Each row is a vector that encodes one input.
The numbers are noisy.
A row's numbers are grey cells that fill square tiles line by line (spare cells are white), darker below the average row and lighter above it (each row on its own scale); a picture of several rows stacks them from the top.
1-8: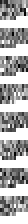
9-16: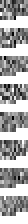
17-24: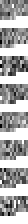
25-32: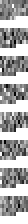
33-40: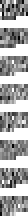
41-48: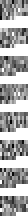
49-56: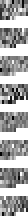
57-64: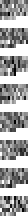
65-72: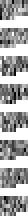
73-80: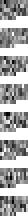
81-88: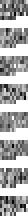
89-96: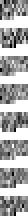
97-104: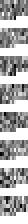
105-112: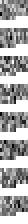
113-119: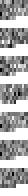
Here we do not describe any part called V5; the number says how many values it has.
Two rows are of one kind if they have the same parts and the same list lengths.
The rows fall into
3 kinds.
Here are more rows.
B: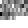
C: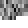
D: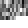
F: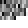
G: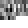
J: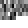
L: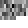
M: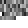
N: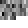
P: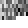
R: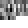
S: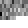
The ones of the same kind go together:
B, D, S
C, F, J, L, M, N, P
G, R

